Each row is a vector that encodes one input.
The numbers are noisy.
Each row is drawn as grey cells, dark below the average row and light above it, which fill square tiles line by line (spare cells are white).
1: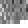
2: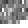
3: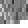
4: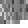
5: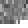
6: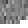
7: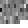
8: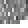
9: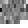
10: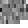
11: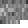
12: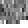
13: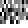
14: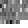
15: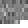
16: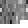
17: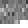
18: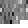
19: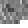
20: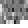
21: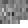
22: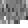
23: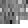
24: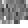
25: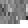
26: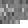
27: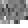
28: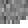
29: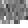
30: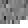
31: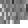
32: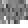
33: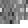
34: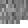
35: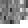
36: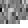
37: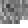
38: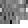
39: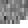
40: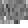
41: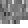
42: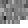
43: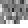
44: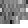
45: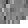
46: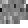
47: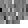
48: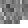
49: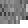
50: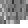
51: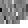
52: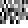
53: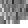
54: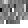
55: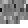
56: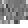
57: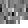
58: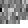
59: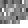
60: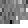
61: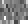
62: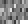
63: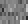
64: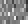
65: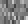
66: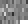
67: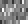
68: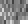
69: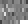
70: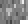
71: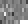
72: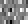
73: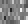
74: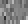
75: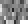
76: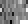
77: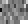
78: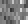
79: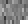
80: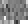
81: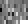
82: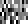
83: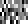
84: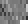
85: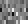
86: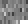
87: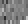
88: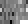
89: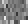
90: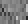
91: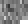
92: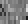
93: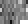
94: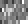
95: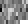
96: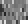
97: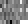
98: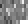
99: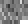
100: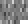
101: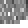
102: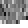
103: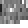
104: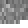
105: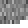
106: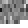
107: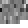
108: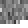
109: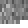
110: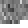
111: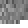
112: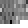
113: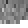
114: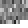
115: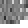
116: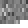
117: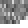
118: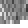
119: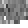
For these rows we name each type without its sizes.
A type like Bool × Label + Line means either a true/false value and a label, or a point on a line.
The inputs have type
Label × Label + Unit.
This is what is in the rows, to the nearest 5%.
About 5% of them hold a fixed value. The rest hold two labels.
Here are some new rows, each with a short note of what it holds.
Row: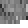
two labels
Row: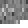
two labels
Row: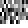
a fixed value
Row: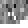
two labels
